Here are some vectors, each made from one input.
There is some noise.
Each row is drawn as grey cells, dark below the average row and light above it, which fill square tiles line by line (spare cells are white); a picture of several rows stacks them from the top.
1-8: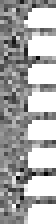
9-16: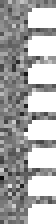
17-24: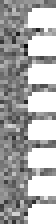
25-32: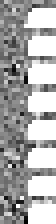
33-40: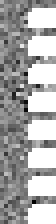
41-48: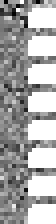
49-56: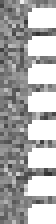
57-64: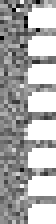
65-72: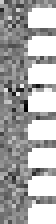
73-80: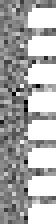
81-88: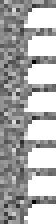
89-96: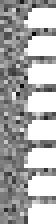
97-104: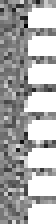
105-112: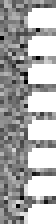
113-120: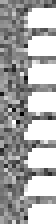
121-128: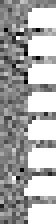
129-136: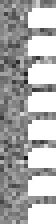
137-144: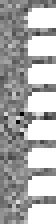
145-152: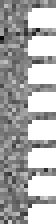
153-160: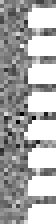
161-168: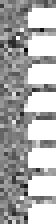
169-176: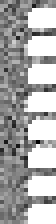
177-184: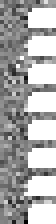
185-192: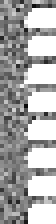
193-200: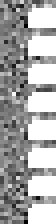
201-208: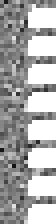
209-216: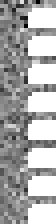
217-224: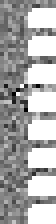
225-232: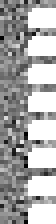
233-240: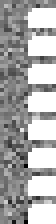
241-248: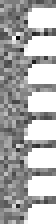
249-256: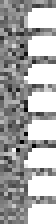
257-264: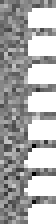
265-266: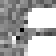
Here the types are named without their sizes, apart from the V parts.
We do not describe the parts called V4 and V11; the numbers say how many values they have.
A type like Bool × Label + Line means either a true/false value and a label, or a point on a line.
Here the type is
Bool × Tree × V4 + Label × List(V11).
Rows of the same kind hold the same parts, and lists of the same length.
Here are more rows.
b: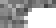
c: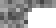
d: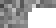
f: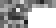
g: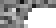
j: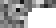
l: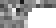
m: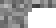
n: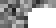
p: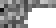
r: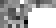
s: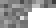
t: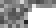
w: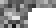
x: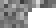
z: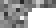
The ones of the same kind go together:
b, d, j, l, r, s, t, z
c, f, m, x
g, n
p, w

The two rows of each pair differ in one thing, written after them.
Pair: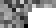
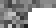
the node of the tree
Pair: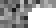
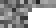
the value of V4
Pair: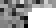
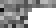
the node of the tree
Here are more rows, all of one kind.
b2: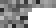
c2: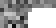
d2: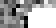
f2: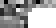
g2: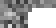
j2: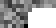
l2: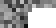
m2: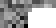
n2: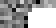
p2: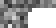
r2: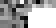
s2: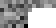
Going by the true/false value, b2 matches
d2, f2, n2 and r2.
